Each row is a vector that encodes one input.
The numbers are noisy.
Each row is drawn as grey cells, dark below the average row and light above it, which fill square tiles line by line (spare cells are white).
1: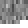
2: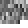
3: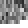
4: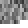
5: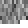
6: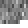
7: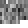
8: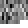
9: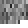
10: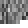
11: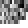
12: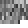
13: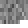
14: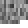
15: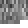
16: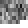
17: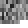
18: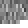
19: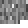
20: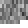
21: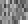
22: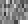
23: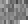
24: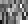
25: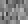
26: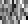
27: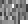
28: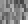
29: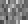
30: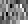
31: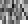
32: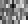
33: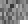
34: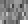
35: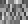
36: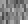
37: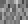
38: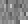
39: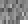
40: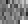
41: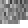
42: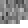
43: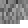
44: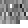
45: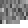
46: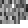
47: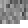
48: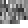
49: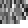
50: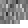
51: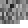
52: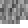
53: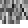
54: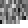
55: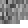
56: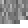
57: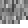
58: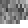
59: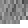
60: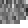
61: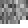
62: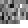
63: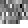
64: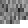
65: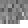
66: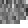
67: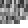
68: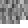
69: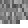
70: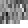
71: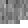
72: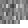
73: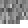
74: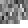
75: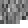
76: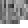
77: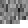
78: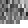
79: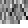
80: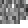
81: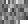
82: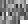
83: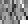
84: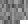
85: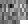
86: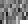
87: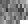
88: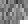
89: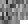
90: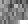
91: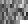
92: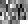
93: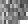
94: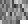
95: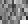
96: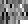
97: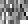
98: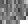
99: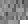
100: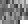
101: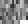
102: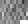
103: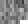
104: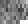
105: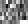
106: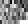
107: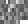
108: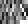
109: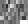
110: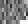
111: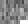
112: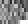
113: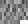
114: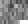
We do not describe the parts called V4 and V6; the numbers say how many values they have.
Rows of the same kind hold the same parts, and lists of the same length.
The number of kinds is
2.
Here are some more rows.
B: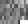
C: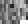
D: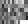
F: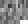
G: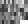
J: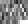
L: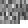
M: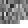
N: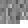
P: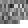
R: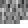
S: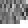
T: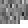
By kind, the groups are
B, D, G, L, S, T
C, F, J, M, N, P, R

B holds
a point on a 5-point line and a value of V4.
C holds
three true/false values, a value of V4 and a value of V6.
